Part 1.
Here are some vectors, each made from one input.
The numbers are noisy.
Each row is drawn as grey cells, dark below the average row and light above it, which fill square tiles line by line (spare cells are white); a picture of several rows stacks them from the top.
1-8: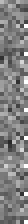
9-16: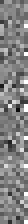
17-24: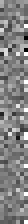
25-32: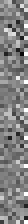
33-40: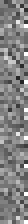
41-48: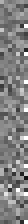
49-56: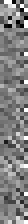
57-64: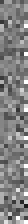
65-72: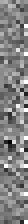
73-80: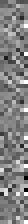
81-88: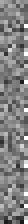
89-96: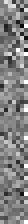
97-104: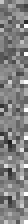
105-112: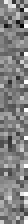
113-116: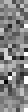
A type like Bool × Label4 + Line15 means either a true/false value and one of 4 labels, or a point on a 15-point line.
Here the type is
Line7 + Line8.
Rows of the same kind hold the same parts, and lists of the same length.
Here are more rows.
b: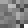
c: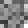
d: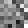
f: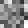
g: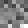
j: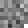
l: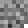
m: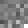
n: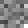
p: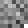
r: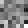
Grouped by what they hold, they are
b, d, j, l, p, r
c, f, g, m, n

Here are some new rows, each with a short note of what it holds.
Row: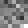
a point on an 8-point line
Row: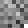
a point on a 7-point line
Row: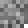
a point on a 7-point line
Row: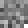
a point on a 7-point line
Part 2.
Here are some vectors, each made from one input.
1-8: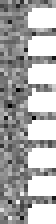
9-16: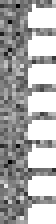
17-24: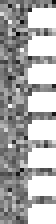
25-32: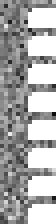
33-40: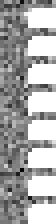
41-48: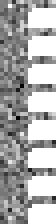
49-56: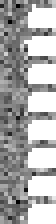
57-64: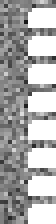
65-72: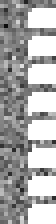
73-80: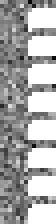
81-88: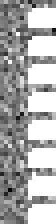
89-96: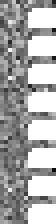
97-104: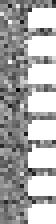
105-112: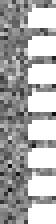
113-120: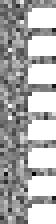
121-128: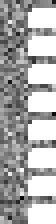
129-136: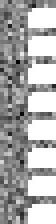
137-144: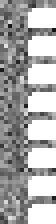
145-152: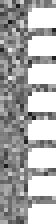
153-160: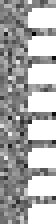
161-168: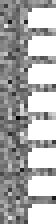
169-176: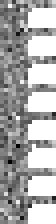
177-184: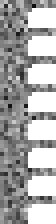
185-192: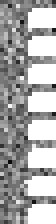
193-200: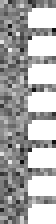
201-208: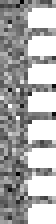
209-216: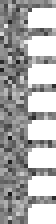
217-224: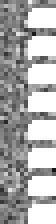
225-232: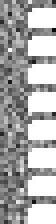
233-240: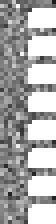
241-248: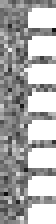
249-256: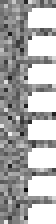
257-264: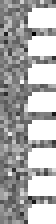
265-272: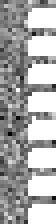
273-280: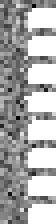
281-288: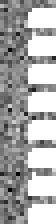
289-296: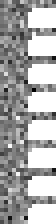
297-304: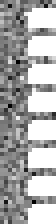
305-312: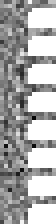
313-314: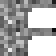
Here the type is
Line12 × Tree8.
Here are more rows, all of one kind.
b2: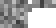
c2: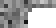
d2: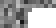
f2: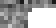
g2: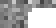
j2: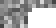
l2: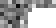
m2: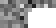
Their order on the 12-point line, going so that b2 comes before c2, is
d2, g2, b2, m2, f2, l2, j2, c2.
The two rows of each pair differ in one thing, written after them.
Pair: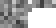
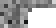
the place on the 12-point line
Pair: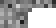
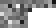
the node of the tree
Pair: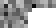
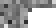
the node of the tree
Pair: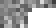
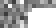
the node of the tree
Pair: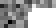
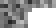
the node of the tree
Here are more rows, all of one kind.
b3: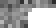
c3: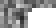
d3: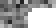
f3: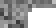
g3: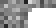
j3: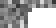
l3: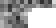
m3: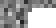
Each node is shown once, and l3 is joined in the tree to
f3.
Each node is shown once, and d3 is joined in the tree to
f3.
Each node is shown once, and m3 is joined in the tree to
c3 and g3.
